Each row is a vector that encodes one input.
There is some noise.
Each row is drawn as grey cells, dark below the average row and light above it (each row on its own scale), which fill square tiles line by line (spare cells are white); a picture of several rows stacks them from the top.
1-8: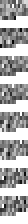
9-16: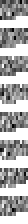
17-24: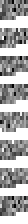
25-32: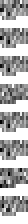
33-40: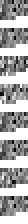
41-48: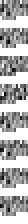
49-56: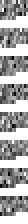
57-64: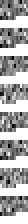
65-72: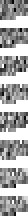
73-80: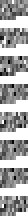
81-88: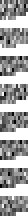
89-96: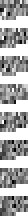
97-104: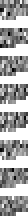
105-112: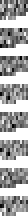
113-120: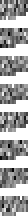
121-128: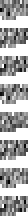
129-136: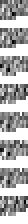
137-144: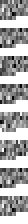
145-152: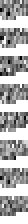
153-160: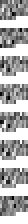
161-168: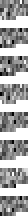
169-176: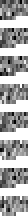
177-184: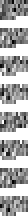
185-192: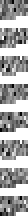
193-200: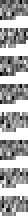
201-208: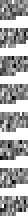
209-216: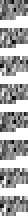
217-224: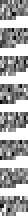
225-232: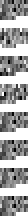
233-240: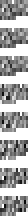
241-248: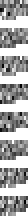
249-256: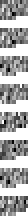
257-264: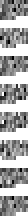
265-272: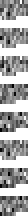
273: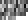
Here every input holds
either a fixed value, or a node of a 7-node tree, or three true/false values.
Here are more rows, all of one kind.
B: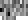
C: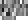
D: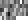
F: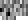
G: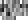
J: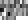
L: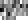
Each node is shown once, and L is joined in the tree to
B, G and J.
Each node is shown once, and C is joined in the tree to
G.
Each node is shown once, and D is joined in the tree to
J.
